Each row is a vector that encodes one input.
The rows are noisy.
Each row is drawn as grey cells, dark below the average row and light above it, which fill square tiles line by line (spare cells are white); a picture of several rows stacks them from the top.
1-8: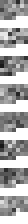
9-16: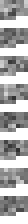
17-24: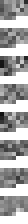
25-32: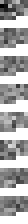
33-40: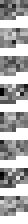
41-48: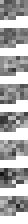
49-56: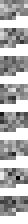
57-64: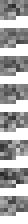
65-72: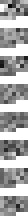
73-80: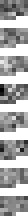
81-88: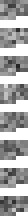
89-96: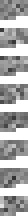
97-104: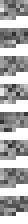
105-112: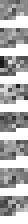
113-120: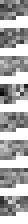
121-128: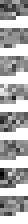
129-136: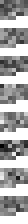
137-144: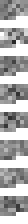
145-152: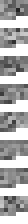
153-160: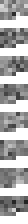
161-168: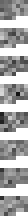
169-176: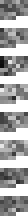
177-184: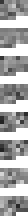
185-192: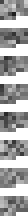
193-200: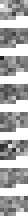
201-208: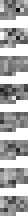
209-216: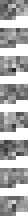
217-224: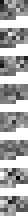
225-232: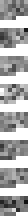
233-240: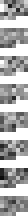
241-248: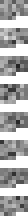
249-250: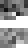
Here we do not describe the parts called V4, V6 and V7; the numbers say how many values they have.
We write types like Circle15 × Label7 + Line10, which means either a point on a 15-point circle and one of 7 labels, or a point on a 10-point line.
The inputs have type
(Circle9 + Line8) × V7 + (Tree8 + V6) × V4.
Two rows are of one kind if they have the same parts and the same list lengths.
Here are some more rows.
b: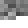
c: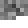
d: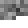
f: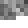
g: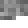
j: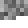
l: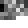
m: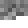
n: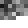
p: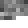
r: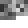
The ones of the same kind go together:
b, j, m, n
c, d
f, r
g, l, p

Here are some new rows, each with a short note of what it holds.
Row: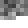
a point on a 9-point circle and a value of V7
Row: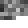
a node of an 8-node tree and a value of V4
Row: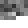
a point on an 8-point line and a value of V7
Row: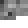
a node of an 8-node tree and a value of V4
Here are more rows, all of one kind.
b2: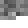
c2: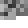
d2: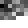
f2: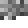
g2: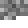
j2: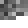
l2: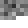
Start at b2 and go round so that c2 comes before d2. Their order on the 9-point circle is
b2, c2, l2, d2, g2, f2, j2.
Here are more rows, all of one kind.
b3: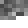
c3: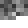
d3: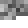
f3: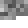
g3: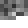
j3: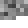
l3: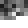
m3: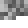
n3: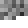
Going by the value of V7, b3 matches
f3 and m3.
